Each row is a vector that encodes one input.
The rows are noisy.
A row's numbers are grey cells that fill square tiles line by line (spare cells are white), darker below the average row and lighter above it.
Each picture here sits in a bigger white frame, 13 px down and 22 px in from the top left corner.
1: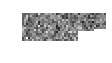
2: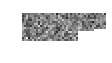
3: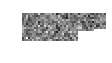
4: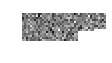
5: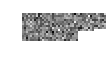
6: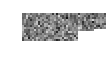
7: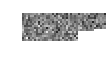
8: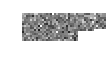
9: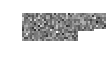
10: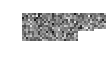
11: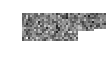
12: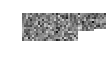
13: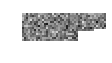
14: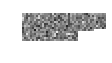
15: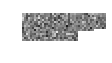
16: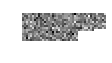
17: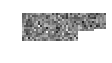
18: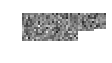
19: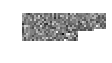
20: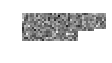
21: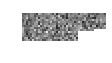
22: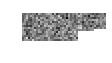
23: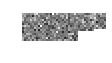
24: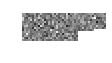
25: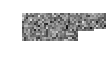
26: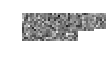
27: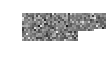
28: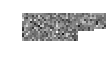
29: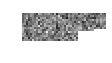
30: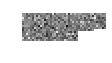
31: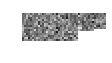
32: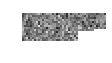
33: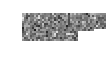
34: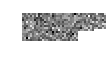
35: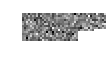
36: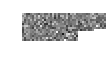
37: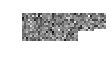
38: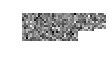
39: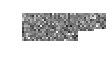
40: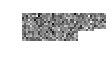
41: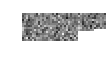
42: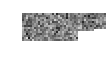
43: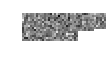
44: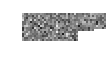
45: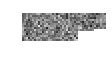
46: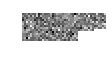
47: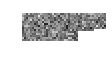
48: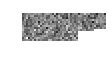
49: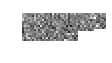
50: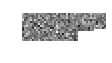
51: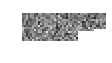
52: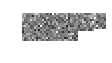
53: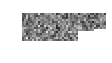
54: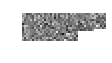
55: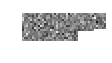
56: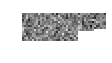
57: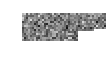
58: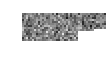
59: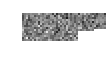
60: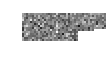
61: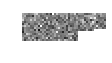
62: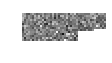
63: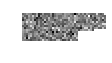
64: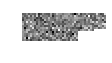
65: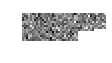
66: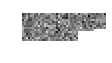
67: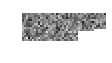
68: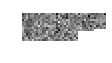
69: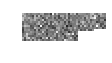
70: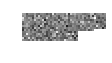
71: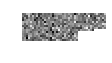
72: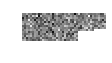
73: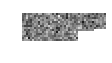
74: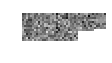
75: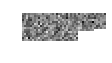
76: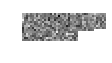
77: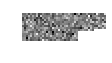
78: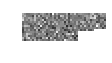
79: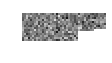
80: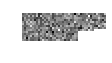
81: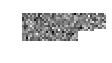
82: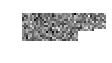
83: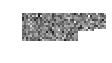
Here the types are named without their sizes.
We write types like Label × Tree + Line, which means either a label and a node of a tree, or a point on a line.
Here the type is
Label + Line + Tree.
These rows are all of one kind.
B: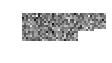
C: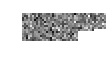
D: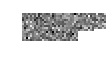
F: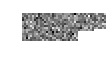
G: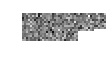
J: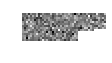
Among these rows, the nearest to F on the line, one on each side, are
C and D.
